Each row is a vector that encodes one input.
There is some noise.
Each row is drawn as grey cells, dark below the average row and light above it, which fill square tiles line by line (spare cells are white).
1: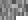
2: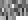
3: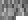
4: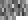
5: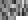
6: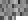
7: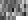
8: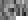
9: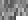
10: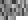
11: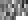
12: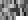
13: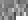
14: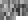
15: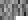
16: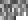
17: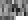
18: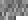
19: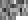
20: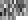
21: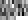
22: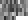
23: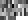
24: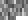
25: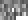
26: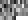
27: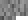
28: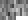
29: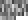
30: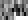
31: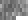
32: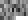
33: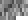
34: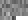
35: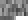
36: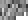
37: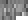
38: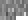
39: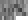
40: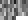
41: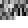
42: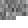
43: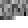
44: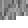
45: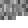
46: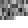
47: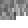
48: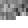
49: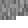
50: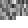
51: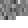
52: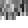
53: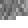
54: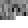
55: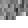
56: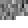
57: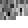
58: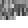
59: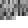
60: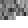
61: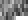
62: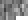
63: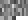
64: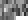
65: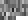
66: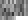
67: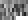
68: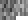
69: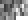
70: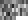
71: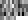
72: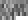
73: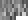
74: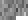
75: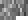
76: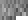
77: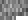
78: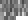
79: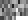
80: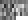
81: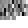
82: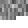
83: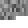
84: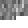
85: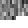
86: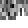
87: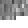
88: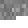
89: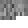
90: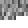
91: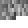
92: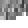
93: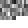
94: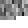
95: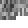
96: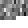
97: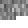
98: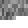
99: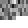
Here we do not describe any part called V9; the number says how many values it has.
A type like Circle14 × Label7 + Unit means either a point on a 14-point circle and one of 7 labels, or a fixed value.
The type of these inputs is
Bool × Bool × Bool × V9 + Circle5 + Unit.
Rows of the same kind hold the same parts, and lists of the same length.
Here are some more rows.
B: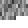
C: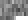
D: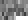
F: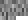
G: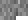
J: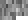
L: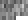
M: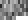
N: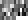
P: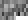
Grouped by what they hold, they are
B, C, D, F, G, L, M
J, N
P

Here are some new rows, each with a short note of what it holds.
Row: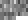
a fixed value
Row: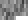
three true/false values and a value of V9
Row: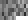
a fixed value
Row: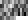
a point on a 5-point circle
